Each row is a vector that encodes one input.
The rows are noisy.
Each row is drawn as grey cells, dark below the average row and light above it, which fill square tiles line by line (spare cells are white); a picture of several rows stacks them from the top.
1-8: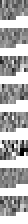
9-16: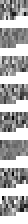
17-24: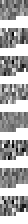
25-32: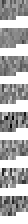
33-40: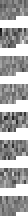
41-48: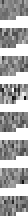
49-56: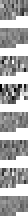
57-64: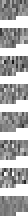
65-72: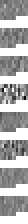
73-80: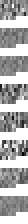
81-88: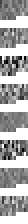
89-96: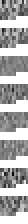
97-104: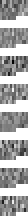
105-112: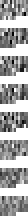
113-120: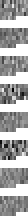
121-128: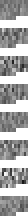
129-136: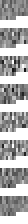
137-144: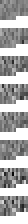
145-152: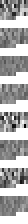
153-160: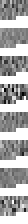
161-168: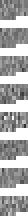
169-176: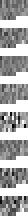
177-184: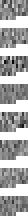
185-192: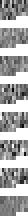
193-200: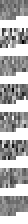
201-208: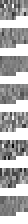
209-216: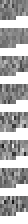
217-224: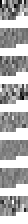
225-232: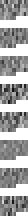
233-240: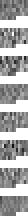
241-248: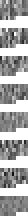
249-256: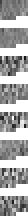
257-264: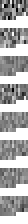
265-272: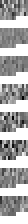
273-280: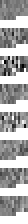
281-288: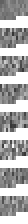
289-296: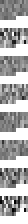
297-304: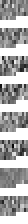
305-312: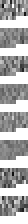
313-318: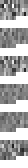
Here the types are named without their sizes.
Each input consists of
a list of points on a circle.
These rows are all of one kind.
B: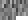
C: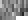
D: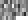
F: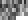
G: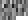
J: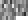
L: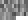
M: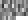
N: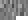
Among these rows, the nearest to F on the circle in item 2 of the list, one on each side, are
G and L.
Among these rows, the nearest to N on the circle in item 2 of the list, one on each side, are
G and J.
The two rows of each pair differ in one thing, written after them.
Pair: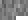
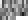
the place on the circle in item 1 of the list
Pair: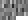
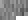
the place on the circle in item 2 of the list
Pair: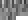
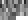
the place on the circle in item 2 of the list
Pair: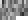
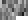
the place on the circle in item 1 of the list
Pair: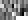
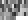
the place on the circle in item 1 of the list
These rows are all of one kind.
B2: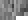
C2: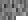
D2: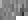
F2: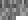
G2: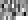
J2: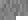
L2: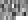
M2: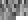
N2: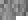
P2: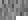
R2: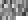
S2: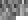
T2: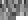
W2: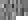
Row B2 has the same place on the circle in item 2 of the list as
F2, L2 and P2.
